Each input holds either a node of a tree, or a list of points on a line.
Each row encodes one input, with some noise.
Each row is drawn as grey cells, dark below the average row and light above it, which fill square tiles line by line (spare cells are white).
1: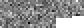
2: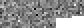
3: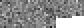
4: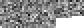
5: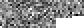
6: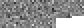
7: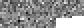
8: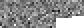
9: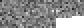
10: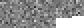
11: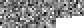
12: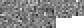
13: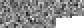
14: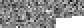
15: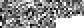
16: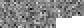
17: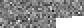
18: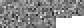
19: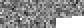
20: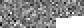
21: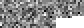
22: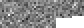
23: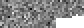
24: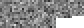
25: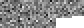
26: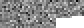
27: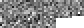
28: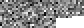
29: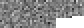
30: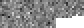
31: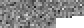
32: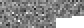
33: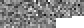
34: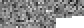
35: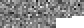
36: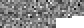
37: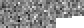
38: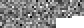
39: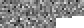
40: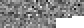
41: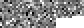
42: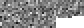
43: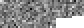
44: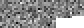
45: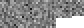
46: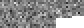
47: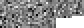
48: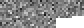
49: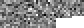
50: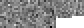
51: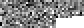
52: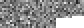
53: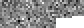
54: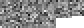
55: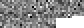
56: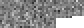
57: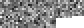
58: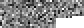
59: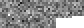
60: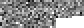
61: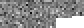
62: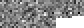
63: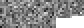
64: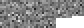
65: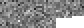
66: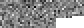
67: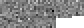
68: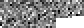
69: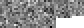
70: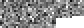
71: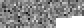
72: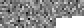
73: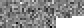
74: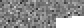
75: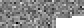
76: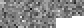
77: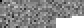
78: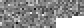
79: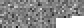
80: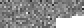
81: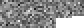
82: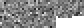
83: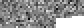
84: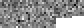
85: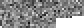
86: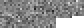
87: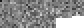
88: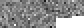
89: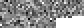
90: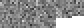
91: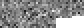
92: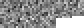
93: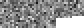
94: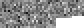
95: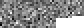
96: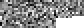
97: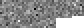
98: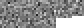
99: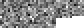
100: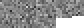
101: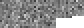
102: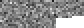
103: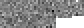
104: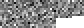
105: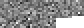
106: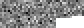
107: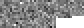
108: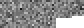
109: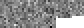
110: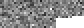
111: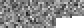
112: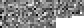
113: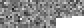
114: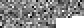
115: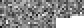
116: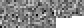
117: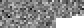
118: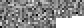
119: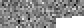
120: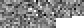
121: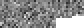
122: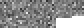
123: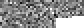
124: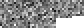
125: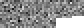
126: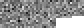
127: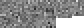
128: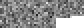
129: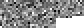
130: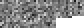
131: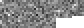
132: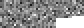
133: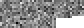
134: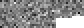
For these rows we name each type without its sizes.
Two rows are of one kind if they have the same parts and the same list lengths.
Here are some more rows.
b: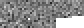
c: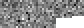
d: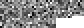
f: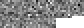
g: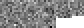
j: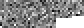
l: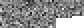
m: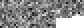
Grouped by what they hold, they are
b, l, m
c
d, f
g, j

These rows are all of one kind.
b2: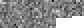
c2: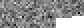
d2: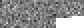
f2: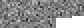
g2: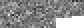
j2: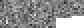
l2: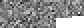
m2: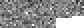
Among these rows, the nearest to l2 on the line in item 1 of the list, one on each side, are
d2 and f2.
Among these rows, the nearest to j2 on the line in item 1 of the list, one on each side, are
d2 and m2.
